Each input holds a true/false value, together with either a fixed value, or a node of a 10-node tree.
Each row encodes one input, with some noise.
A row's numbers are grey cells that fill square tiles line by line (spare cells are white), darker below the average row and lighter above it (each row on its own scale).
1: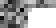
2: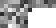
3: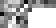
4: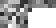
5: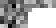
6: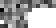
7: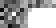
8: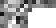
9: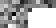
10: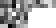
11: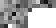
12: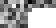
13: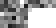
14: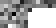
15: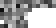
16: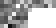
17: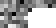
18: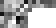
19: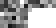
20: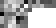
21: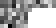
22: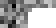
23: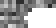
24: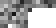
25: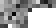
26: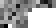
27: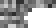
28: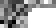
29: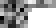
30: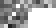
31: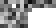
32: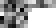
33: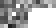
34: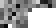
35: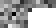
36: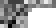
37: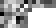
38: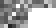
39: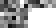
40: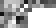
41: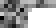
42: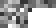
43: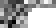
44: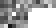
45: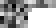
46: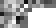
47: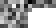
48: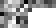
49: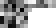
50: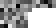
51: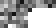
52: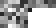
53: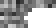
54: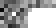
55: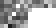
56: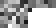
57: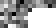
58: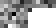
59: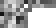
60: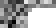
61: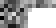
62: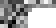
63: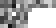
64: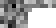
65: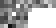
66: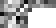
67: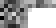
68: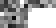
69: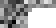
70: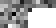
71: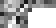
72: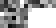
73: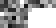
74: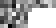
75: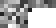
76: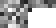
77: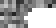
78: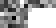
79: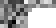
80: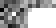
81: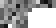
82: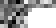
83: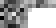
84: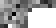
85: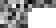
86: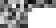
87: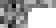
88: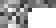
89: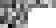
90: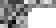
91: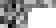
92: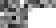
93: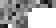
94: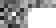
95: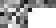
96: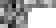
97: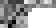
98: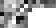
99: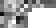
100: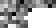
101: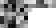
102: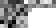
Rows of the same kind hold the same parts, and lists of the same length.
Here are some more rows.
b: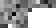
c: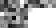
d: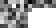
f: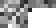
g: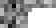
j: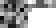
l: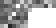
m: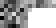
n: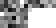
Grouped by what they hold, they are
b, f, g, j, l, m
c, d, n

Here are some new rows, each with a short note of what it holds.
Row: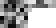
a node of a 10-node tree and a true/false value
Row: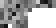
a node of a 10-node tree and a true/false value
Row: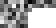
a true/false value
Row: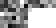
a true/false value
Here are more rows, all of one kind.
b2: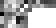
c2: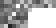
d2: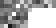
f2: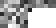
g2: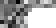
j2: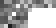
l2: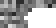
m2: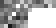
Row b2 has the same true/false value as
f2 and l2.
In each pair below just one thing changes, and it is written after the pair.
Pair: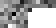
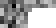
the true/false value
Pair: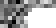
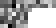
the node of the tree
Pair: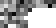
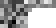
the true/false value
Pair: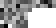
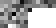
the node of the tree
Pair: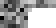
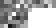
the node of the tree
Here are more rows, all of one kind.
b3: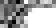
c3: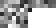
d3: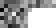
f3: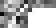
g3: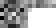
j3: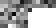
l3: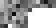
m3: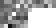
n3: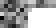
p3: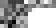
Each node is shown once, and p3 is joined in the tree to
b3 and j3.
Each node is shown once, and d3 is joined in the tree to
g3.
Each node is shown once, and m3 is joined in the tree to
f3.
